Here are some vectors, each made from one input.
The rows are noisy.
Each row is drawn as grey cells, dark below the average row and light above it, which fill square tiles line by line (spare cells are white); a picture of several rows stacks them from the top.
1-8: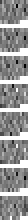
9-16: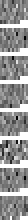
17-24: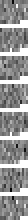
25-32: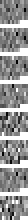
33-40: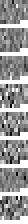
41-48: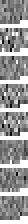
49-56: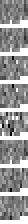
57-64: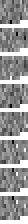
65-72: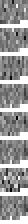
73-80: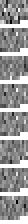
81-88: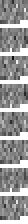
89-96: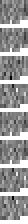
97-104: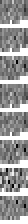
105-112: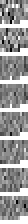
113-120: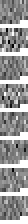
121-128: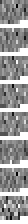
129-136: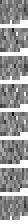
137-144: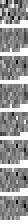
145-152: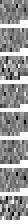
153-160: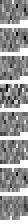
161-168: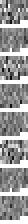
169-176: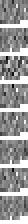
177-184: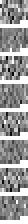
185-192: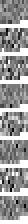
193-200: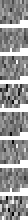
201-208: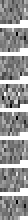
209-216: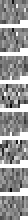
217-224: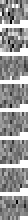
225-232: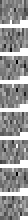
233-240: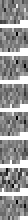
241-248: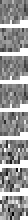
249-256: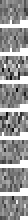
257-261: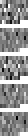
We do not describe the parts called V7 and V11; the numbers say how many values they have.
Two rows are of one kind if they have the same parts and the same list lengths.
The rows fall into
3 kinds.
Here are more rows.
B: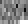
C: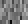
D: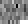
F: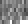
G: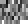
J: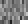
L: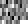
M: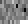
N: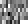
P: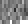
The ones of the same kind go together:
B, C, D, J, M
F, P
G, L, N

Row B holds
a true/false value and a value of V11.
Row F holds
a point on a 10-point line and a true/false value.
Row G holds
a value of V7.
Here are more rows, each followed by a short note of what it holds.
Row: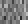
a true/false value and a value of V11
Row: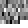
a value of V7
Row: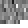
a point on a 10-point line and a true/false value
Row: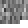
a true/false value and a value of V11
